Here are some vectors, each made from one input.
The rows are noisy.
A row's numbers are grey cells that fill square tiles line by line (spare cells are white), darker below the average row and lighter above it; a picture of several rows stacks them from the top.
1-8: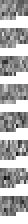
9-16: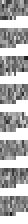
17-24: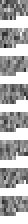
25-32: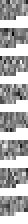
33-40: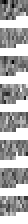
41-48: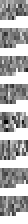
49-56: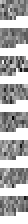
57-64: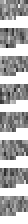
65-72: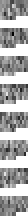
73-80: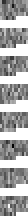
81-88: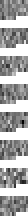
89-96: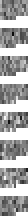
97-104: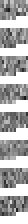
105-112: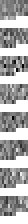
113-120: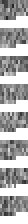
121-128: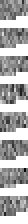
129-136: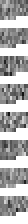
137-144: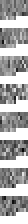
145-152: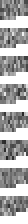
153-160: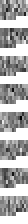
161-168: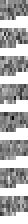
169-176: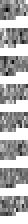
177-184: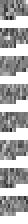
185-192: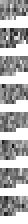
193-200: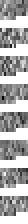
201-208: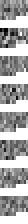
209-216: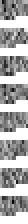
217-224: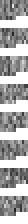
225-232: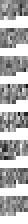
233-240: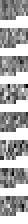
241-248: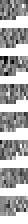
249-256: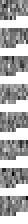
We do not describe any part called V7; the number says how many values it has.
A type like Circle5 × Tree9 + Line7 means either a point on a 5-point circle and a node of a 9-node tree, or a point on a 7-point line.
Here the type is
Bool × Bool × Bool × Bool + Label6 + Label9 × (Tree8 + V7).
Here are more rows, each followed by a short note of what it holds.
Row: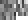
one of 9 labels and a node of an 8-node tree
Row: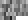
four true/false values
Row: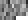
one of 6 labels
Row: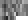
four true/false values
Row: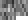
four true/false values
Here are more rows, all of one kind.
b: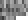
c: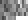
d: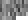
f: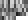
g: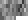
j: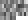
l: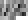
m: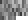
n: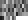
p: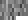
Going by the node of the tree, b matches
c, f and m.
